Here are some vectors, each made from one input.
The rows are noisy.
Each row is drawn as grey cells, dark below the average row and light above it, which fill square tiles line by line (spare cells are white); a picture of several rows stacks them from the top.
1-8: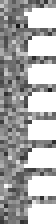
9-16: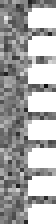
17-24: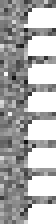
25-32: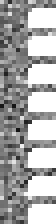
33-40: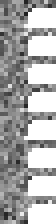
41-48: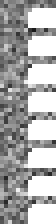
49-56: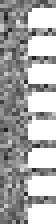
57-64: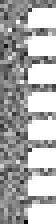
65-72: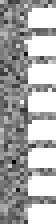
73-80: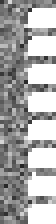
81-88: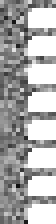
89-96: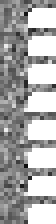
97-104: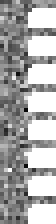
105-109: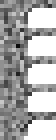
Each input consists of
a point on each of two 9-point lines, together with either a point on a 6-point line, or a point on a 9-point line.
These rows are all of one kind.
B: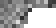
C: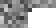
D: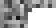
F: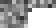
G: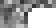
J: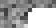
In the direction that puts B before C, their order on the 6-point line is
G, J, B, F, C, D.
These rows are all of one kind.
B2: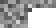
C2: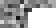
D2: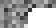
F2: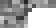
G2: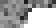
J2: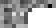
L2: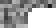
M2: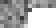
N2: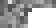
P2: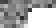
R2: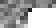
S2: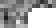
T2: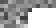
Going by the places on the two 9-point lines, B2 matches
S2 and T2.
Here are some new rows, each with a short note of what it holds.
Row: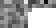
a point on each of three 9-point lines
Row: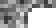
a point on a 6-point line and a point on each of two 9-point lines
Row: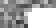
a point on each of three 9-point lines
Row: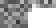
a point on each of three 9-point lines
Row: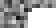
a point on a 6-point line and a point on each of two 9-point lines
